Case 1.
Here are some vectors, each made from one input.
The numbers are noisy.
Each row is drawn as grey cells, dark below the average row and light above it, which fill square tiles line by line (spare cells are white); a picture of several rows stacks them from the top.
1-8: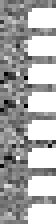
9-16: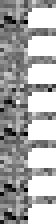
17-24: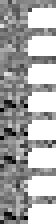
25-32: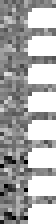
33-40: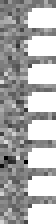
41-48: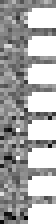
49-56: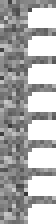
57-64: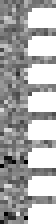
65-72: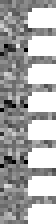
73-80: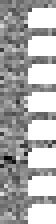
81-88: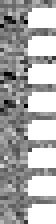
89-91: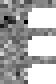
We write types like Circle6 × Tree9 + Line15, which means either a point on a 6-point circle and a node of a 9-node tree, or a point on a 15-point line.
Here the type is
Line5 + Line9.
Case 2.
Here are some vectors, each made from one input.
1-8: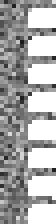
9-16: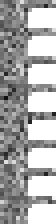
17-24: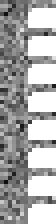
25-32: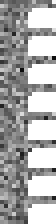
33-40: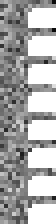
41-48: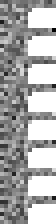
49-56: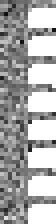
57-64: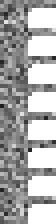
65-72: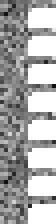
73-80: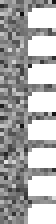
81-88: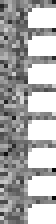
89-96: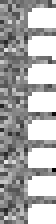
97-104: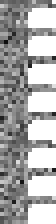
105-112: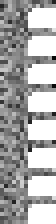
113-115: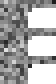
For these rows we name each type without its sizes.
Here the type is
Circle + Line.
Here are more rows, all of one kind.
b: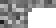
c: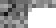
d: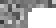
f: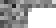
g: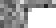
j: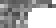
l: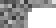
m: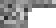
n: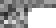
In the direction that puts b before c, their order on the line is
b, d, j, c, n, m, g, f, l.
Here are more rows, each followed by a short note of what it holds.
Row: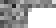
a point on a line
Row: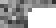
a point on a circle
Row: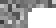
a point on a line
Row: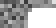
a point on a line
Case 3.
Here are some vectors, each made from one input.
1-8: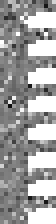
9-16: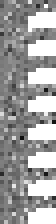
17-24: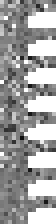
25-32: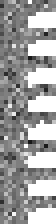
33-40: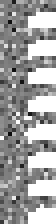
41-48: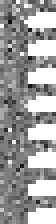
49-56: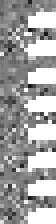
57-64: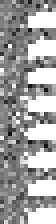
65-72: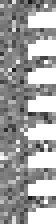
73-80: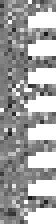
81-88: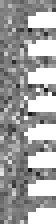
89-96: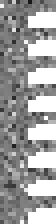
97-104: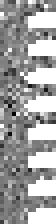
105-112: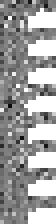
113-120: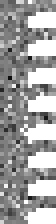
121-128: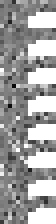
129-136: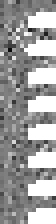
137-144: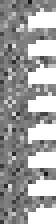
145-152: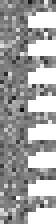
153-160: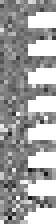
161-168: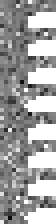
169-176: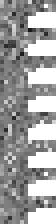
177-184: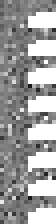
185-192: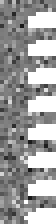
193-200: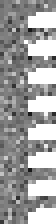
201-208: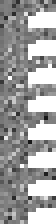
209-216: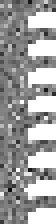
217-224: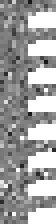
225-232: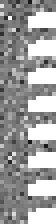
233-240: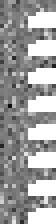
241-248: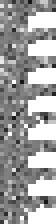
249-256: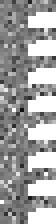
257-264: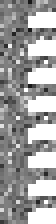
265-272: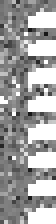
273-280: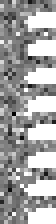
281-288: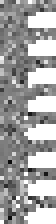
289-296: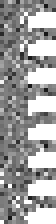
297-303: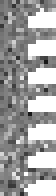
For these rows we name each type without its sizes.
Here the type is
(Bool × Bool × Bool × Bool + Unit) × Tree.
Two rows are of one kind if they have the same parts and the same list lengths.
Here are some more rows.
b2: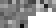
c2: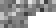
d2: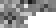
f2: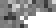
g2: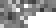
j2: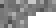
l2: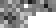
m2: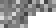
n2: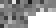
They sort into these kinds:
b2, c2, j2, m2, n2
d2, f2, g2, l2

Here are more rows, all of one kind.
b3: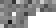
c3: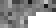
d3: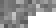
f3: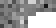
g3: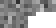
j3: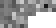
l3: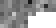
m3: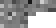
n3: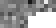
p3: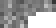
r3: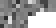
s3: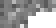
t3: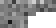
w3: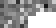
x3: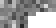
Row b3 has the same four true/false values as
g3, j3, l3 and w3.
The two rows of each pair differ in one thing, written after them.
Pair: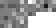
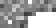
the node of the tree
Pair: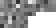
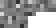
one of the four true/false values
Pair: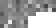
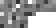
the node of the tree
